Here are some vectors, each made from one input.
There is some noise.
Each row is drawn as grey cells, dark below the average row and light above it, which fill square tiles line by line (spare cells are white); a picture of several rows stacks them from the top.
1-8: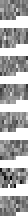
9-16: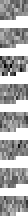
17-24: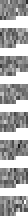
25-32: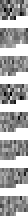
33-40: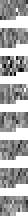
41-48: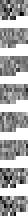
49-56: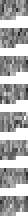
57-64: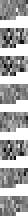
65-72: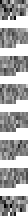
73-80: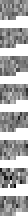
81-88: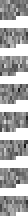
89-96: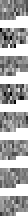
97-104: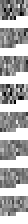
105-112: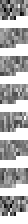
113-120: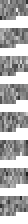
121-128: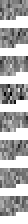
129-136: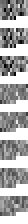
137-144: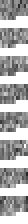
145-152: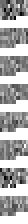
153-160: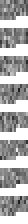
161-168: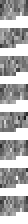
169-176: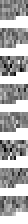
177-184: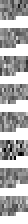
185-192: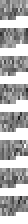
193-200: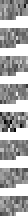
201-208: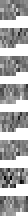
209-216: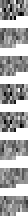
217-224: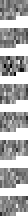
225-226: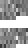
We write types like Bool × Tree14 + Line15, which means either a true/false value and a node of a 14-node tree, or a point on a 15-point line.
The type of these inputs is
Circle17 + Line5.
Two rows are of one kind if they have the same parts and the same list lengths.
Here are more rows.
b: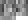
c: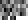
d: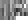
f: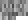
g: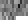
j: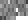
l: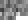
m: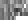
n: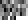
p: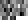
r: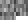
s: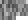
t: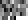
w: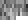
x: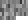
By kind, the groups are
b, d, f, g, j, l, m, r, s, w, x
c, n, p, t

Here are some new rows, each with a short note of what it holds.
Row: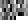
a point on a 5-point line
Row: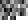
a point on a 5-point line
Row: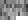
a point on a 17-point circle
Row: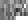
a point on a 17-point circle
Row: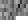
a point on a 17-point circle
